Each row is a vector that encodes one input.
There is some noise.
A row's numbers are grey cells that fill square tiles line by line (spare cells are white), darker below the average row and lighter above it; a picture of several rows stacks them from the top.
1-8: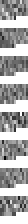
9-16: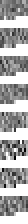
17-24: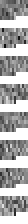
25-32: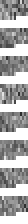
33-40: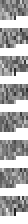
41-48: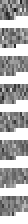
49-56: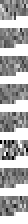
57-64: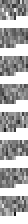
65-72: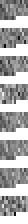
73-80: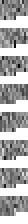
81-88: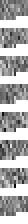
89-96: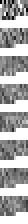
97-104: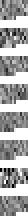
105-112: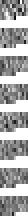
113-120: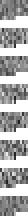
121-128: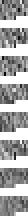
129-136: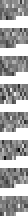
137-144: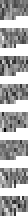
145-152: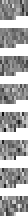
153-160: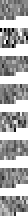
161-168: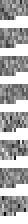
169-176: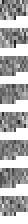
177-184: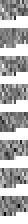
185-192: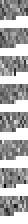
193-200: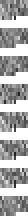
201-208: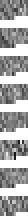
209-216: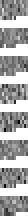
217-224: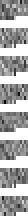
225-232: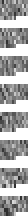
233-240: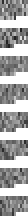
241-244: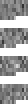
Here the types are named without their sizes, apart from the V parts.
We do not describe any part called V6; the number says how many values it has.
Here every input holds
a list of items, each a true/false value and a value of V6.
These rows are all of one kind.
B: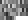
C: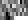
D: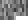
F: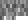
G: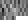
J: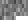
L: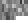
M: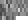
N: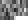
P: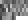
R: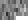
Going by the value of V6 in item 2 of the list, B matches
F and M.
